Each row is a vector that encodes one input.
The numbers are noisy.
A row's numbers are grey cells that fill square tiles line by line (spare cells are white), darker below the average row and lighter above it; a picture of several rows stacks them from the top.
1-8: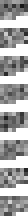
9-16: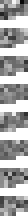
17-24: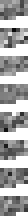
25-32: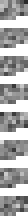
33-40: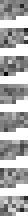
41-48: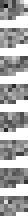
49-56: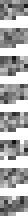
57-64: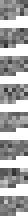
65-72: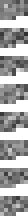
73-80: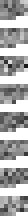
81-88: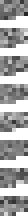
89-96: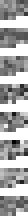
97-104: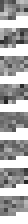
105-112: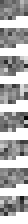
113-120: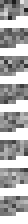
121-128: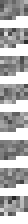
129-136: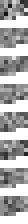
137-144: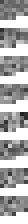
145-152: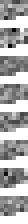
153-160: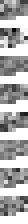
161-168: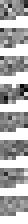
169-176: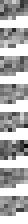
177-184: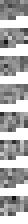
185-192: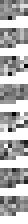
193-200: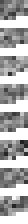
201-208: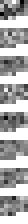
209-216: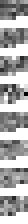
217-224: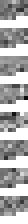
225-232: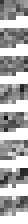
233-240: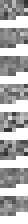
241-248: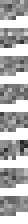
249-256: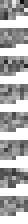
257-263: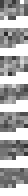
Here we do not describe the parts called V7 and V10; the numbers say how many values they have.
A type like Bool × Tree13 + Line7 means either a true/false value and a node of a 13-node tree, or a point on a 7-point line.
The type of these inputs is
Bool × Bool × Bool × Line6 × (Line8 + V7 × V10).
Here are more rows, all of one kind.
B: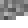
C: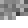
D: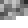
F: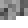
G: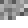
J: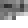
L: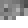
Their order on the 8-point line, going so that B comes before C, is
J, B, L, F, G, D, C.
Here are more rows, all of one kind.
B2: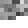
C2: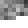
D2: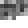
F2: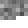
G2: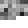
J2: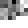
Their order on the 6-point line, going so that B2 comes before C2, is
B2, G2, F2, J2, D2, C2.
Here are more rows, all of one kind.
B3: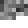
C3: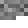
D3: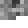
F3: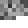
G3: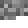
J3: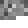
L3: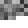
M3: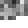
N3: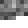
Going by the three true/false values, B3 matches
G3 and J3.
